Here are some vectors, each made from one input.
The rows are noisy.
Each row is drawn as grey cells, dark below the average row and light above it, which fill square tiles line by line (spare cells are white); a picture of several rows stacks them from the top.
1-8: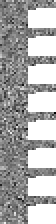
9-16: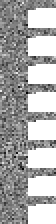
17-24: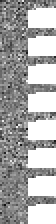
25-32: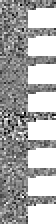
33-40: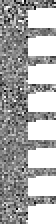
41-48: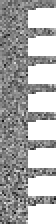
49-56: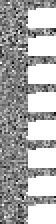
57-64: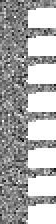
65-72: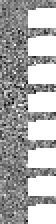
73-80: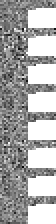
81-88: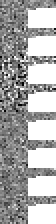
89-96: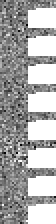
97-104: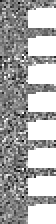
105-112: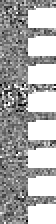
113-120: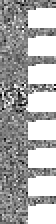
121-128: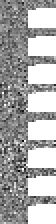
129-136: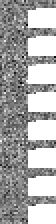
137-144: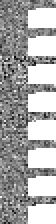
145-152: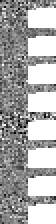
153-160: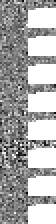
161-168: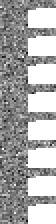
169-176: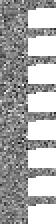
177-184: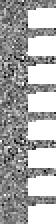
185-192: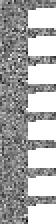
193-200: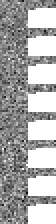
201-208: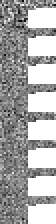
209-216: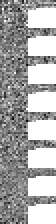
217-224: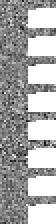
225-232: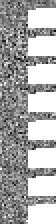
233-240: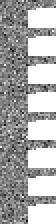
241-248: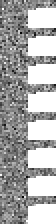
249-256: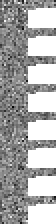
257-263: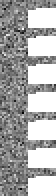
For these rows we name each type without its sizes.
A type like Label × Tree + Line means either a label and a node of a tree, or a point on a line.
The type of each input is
(Bool × Circle + Unit) × Line × Tree.
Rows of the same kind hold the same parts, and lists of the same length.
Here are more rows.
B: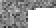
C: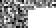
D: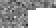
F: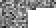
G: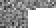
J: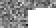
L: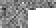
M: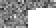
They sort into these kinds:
B, D, J, L, M
C, F, G

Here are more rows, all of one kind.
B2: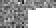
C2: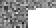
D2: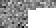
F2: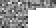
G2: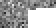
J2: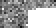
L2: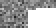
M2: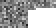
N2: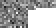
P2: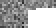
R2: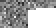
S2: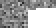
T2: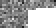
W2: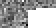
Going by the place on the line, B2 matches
G2, L2, P2 and S2.
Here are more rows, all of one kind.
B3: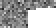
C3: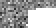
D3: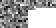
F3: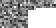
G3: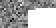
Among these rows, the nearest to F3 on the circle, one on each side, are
C3 and D3.
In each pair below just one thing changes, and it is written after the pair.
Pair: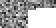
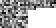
the place on the circle
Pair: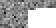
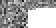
the place on the line
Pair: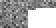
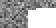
the place on the circle
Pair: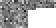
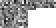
the place on the circle
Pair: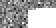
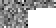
the place on the line
